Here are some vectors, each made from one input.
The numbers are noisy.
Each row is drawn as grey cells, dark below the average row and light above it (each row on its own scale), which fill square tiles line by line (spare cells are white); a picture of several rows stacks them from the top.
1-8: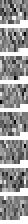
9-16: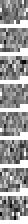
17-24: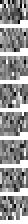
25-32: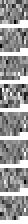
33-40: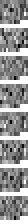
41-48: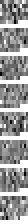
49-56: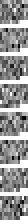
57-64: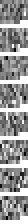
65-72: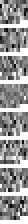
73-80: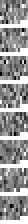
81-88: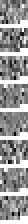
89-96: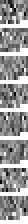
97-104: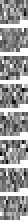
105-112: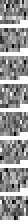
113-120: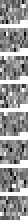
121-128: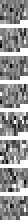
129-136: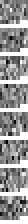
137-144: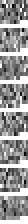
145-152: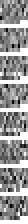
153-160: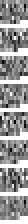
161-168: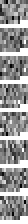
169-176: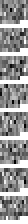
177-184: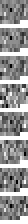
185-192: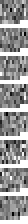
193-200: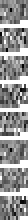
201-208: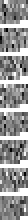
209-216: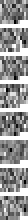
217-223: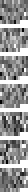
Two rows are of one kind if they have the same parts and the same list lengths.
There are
4 kinds of row.
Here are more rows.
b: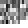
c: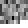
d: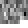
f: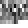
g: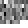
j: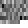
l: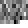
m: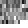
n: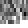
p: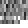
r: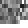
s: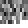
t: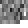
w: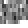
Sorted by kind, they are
b, d, n
c, m, p, s
f, w
g, j, l, r, t

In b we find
a point on each of two 5-point lines and a true/false value.
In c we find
a point on each of two 5-point lines, a node of a 9-node tree and a true/false value.
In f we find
one of 9 labels, a point on a 5-point line and a true/false value.
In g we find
one of 9 labels, a point on a 5-point line, a node of a 9-node tree and a true/false value.
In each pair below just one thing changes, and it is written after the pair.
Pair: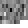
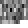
the true/false value
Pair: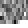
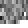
the place on the 5-point line
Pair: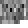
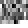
the label
